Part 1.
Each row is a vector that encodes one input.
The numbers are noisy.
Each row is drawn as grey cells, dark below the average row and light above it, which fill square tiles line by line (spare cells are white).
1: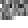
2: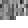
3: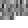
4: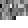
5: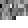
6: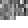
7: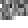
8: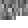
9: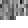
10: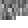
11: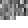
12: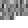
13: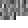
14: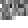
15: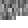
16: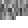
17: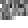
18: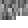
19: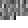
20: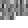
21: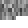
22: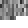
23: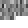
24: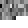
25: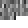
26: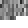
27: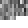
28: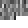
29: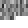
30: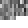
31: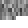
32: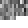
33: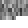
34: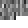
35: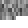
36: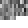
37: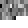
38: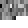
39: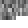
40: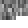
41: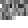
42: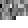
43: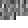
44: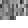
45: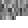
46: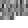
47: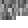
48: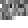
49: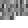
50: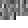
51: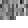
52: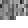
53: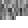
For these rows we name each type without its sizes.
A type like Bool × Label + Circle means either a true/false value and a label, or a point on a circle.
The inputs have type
Bool × Bool × Bool.
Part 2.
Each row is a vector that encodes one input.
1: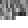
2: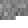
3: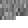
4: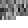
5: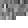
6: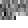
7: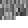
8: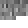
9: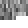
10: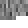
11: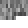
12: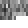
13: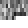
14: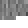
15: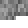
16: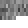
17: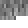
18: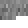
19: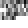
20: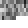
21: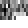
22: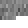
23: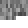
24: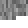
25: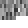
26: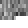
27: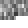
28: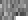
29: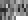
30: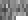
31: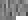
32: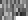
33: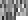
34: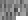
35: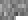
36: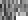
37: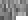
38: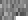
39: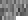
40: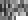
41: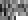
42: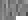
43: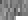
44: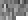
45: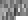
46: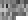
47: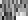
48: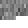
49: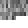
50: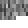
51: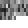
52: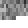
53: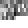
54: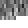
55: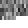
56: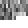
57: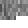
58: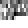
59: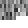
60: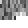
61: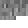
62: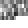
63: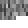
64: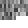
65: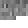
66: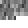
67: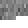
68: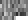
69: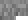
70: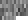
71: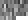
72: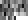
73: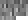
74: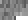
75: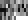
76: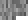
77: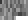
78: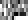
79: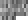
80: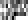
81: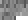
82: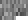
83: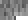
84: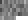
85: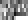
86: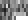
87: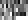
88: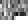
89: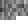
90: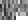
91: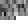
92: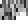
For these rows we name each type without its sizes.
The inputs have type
Line.
